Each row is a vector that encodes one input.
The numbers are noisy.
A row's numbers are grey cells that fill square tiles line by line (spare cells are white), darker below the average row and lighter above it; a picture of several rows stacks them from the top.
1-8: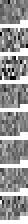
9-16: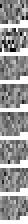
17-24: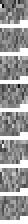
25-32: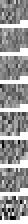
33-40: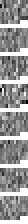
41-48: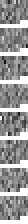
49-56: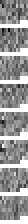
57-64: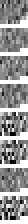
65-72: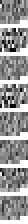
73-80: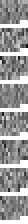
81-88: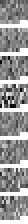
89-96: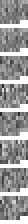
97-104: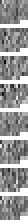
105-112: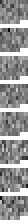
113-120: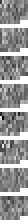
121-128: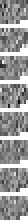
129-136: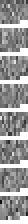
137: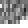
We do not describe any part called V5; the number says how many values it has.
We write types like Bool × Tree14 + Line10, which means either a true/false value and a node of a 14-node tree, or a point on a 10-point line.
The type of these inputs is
(Label8 + Tree7) × V5 + Unit.
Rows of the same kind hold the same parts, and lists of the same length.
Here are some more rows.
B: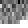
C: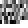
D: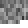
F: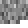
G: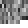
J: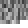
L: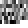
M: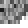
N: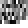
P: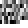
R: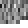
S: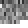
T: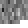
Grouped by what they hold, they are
B, D, G, J, R, S
C, L, N, P
F, M, T

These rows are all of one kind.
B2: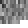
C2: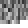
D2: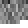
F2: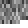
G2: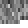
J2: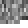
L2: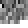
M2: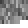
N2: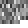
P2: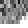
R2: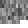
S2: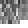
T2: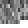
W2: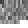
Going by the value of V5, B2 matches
L2, M2, R2 and W2.
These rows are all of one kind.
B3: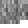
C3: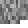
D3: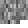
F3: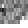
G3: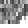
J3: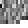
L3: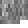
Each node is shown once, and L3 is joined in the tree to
C3.
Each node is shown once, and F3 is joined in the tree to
J3.
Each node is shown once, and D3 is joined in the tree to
B3, C3 and J3.
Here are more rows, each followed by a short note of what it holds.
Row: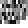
a fixed value
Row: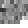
a node of a 7-node tree and a value of V5
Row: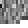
a node of a 7-node tree and a value of V5
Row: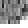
a node of a 7-node tree and a value of V5
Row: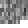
a node of a 7-node tree and a value of V5
